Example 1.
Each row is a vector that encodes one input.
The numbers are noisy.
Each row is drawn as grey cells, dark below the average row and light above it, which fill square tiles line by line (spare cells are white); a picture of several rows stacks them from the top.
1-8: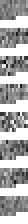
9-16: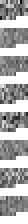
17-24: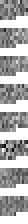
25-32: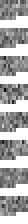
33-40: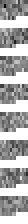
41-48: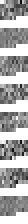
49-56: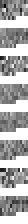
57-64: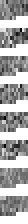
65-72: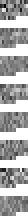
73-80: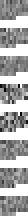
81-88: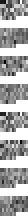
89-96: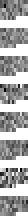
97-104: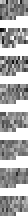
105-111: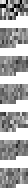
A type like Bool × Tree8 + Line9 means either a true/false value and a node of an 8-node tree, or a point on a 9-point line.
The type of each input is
Bool × (Circle8 × Circle8 + Unit).
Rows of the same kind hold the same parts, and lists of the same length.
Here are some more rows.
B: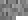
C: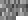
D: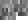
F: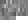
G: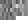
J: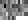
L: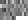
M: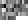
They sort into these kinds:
B, C, D, F, G, L
J, M

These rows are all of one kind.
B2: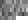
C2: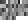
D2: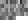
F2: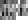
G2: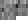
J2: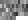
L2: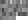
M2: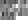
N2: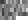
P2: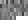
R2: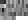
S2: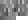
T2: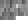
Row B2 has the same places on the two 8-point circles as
G2, L2, N2 and S2.
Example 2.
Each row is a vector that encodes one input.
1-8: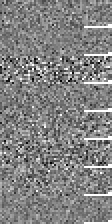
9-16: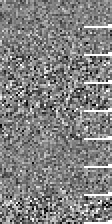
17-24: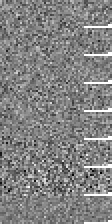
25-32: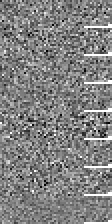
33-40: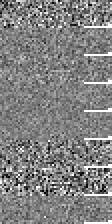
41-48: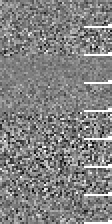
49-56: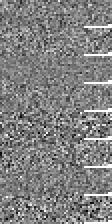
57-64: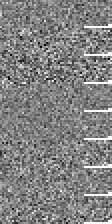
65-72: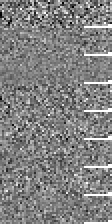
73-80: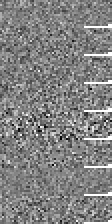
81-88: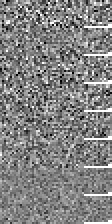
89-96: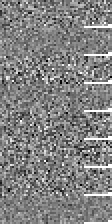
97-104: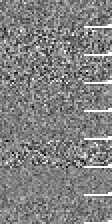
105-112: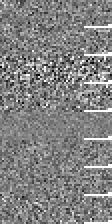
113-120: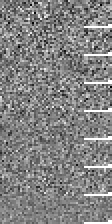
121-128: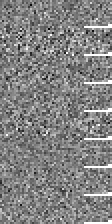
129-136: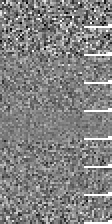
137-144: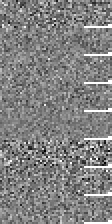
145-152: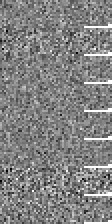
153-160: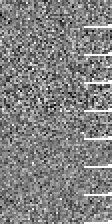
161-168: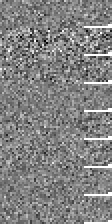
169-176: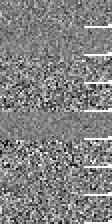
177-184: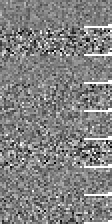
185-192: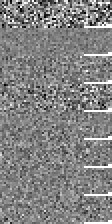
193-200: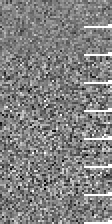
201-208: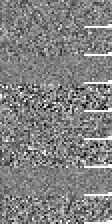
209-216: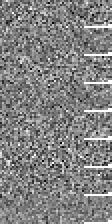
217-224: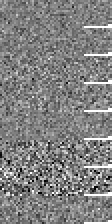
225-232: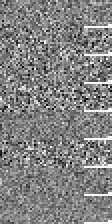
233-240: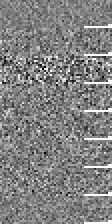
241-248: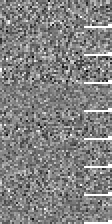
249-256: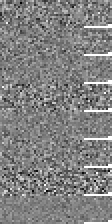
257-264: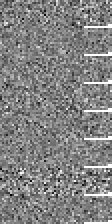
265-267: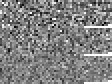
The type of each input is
Bool × Bool × Bool × Bool + List2(Line11).
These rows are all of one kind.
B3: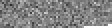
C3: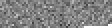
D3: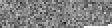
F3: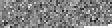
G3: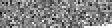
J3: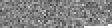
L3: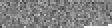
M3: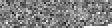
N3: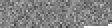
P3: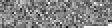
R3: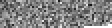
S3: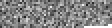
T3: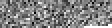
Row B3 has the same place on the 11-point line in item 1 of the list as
D3, F3, L3 and T3.
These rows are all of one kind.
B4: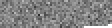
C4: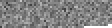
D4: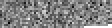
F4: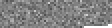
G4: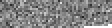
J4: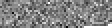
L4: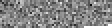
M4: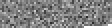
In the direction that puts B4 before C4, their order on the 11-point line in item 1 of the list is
D4, L4, B4, C4, J4, G4, M4, F4.
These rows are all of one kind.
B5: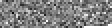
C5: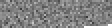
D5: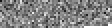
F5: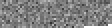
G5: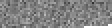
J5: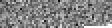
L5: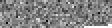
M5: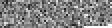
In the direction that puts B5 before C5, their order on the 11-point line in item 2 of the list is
B5, L5, F5, G5, J5, C5, M5, D5.
